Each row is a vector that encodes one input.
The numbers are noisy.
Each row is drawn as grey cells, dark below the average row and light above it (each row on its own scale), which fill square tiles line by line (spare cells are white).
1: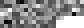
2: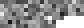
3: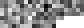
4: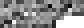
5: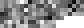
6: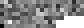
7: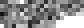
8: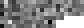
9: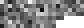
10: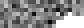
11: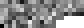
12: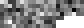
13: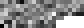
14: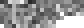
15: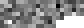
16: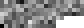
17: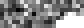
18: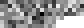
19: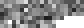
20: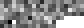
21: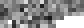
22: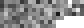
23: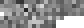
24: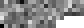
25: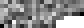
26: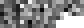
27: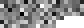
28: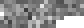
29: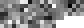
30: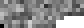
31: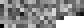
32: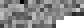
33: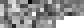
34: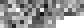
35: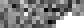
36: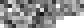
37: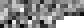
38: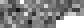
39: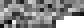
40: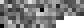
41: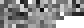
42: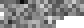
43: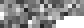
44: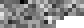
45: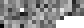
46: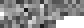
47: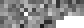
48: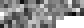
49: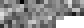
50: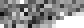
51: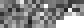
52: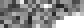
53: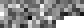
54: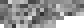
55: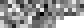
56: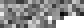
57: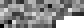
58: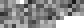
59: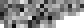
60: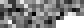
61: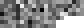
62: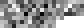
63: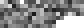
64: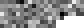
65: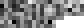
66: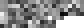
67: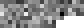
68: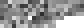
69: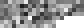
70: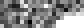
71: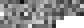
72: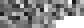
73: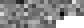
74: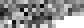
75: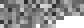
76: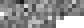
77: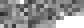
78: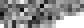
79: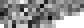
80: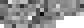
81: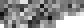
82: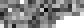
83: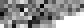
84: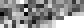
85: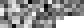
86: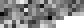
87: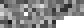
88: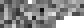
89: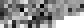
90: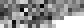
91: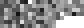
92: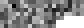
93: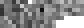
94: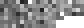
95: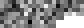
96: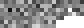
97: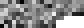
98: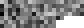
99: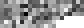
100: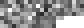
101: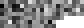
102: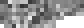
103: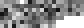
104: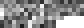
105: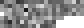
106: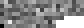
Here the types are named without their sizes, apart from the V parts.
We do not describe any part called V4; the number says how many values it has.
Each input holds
a value of V4, together with either a point on a circle and a true/false value, or a fixed value.
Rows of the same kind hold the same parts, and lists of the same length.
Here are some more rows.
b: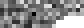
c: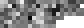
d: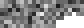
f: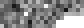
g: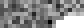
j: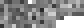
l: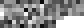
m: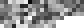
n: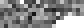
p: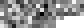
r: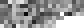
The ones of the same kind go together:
b, c, d, f, g, j, l, n
m, p, r

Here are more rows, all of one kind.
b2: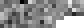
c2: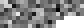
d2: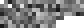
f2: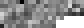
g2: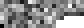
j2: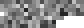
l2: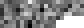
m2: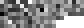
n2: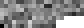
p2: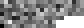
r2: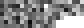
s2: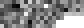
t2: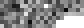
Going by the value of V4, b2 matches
f2, g2, j2 and n2.
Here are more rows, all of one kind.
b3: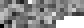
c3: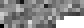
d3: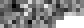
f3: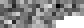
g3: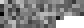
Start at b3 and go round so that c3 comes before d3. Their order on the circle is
b3, g3, c3, f3, d3.
